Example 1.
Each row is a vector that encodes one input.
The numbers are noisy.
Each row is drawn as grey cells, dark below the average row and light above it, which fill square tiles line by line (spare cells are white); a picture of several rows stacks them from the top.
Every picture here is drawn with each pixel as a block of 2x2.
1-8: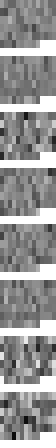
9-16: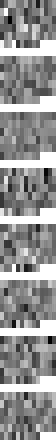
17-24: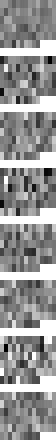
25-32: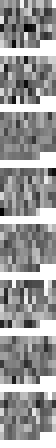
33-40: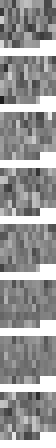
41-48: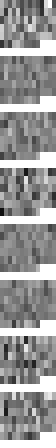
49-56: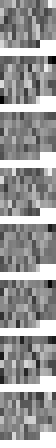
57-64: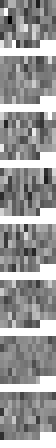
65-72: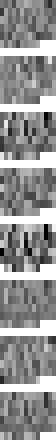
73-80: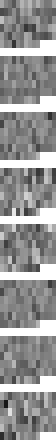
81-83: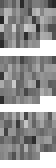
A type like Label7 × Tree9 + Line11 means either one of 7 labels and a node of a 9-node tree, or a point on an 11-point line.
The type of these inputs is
Bool × Bool × Bool.
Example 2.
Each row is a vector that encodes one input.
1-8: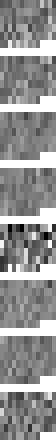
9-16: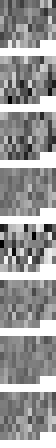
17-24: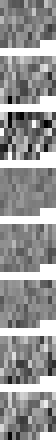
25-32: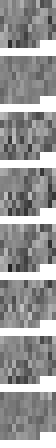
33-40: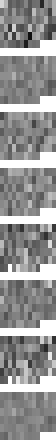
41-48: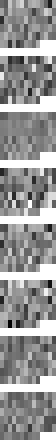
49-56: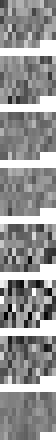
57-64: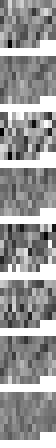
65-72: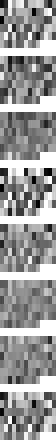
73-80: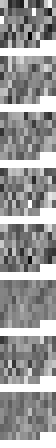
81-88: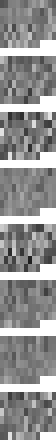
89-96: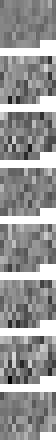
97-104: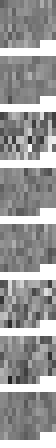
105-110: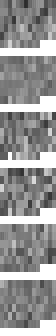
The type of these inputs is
Line7.
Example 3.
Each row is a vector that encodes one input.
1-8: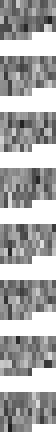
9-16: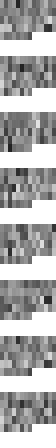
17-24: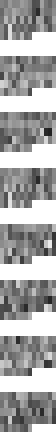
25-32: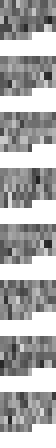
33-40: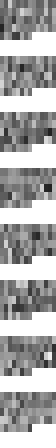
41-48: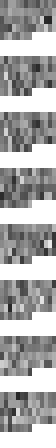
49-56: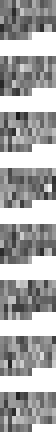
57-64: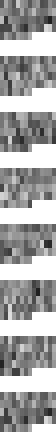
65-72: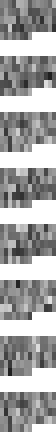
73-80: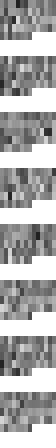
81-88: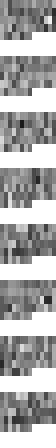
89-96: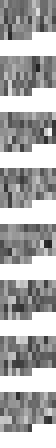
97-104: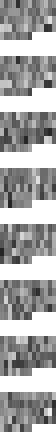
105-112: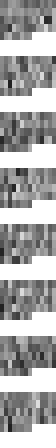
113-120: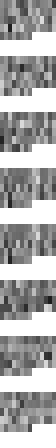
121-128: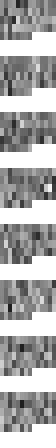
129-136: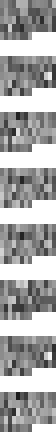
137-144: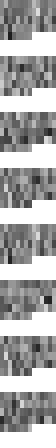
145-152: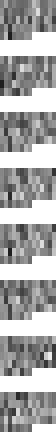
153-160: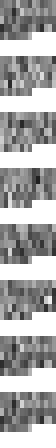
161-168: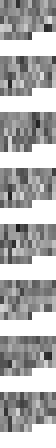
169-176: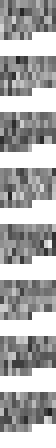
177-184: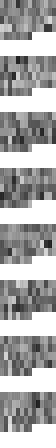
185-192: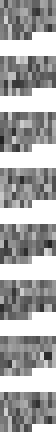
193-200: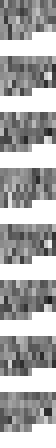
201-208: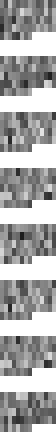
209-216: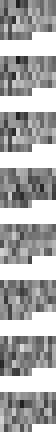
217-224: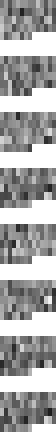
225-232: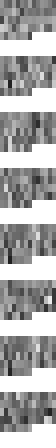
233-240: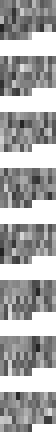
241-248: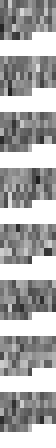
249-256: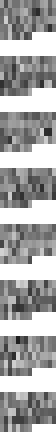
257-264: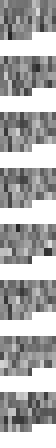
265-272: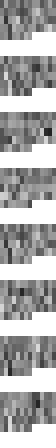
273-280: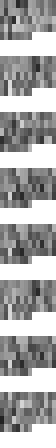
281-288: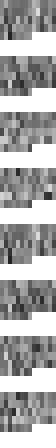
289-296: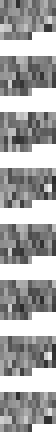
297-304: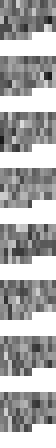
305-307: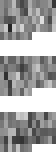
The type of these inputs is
Bool × Bool × Bool × Bool.
